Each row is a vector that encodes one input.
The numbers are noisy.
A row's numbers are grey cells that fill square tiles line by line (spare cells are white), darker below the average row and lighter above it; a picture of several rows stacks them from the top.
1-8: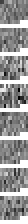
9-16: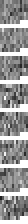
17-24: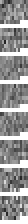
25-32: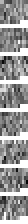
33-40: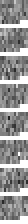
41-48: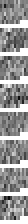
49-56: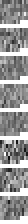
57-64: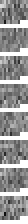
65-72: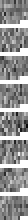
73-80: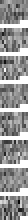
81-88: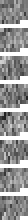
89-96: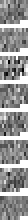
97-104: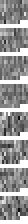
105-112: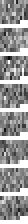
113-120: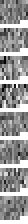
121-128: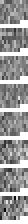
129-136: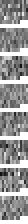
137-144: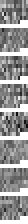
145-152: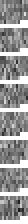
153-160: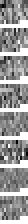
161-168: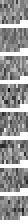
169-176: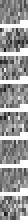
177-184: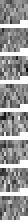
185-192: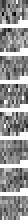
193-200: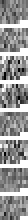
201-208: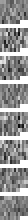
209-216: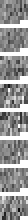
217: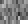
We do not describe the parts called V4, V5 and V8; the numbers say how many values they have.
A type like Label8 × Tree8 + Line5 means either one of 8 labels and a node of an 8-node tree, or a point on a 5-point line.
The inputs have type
(Bool × V5 + Line9) × Line6 + V4 × V8.
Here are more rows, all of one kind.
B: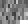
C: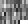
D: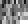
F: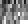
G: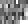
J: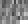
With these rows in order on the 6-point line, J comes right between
F and G.
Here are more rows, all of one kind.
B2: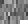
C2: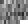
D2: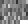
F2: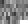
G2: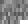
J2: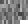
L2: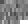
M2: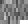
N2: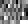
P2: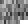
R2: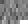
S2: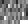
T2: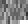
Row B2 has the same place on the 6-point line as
C2, D2, F2 and P2.
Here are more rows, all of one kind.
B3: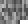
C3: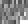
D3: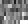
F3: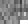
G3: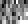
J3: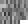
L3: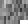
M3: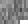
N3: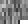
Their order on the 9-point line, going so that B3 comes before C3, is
L3, N3, M3, J3, B3, C3, F3, G3, D3.
